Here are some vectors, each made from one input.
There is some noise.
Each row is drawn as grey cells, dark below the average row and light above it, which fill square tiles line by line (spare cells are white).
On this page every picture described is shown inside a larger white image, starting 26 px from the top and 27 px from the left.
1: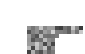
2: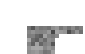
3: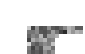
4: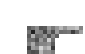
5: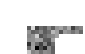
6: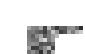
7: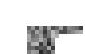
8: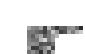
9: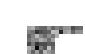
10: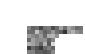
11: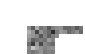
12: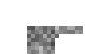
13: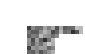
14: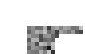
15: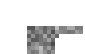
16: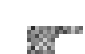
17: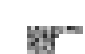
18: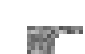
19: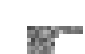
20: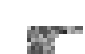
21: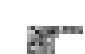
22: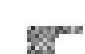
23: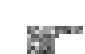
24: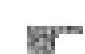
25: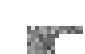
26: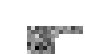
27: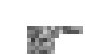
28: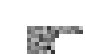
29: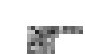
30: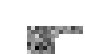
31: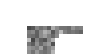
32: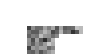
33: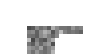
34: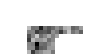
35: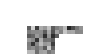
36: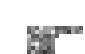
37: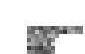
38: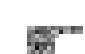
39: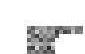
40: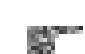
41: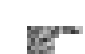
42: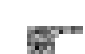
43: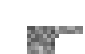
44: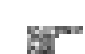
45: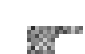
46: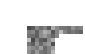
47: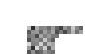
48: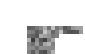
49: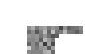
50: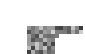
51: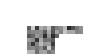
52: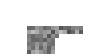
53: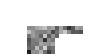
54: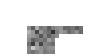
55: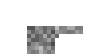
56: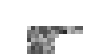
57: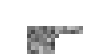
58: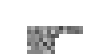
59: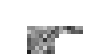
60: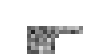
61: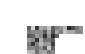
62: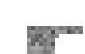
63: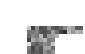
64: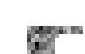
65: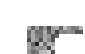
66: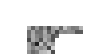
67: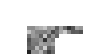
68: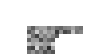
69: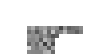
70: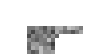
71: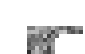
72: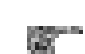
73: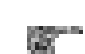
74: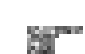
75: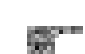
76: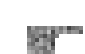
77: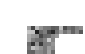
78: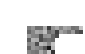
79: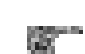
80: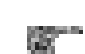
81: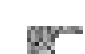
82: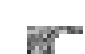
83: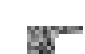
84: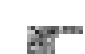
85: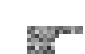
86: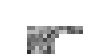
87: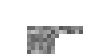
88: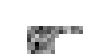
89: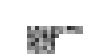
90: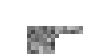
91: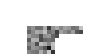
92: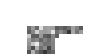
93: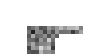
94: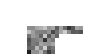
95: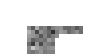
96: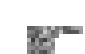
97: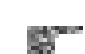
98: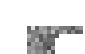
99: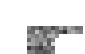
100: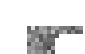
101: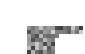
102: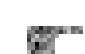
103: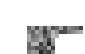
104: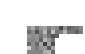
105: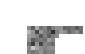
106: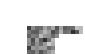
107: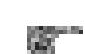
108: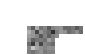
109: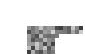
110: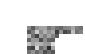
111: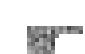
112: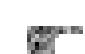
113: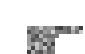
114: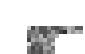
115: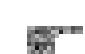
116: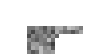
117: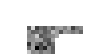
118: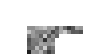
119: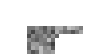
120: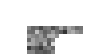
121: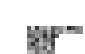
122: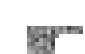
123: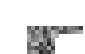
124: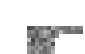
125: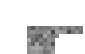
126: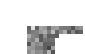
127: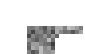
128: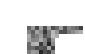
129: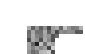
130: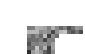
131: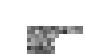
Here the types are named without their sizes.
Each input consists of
either a node of a tree, or four true/false values.
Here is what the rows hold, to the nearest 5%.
About 45% of them hold a node of a tree. The rest hold four true/false values.
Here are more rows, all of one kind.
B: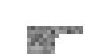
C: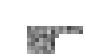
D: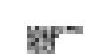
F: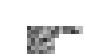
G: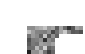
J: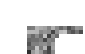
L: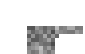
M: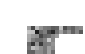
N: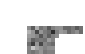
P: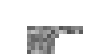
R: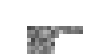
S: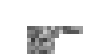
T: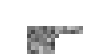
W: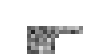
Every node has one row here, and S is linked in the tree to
F and R.
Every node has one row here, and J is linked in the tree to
G and P.
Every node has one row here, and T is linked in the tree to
L and W.
